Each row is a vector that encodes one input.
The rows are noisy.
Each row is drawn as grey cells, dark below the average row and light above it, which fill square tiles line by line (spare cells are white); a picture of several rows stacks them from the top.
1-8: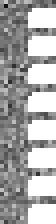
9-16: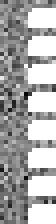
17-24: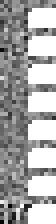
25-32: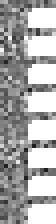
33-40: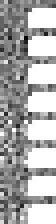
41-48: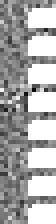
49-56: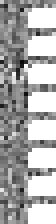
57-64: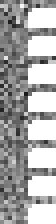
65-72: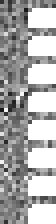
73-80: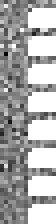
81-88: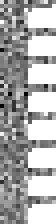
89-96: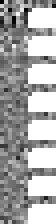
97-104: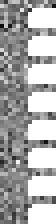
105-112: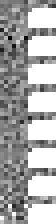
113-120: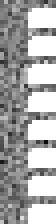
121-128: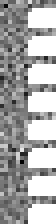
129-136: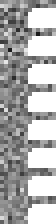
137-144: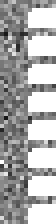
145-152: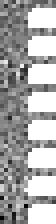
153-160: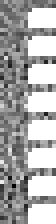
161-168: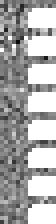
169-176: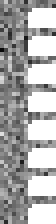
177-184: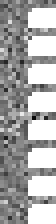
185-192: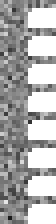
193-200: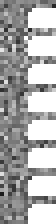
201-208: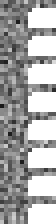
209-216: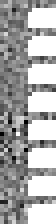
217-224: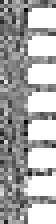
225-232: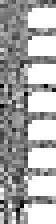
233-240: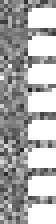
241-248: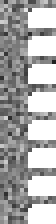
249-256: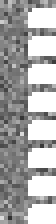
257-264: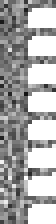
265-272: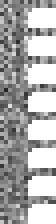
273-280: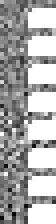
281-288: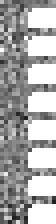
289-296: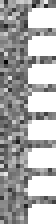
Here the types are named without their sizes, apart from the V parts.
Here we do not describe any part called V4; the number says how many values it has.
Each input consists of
a list of items, each a label and a value of V4.
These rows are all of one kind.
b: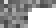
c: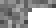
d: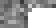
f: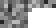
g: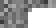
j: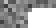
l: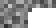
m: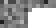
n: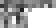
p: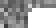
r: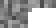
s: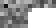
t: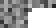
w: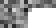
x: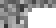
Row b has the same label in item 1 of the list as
d, f, p and r.
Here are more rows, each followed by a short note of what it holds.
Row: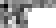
a list of two items
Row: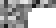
the empty list
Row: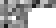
the empty list
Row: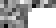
the empty list
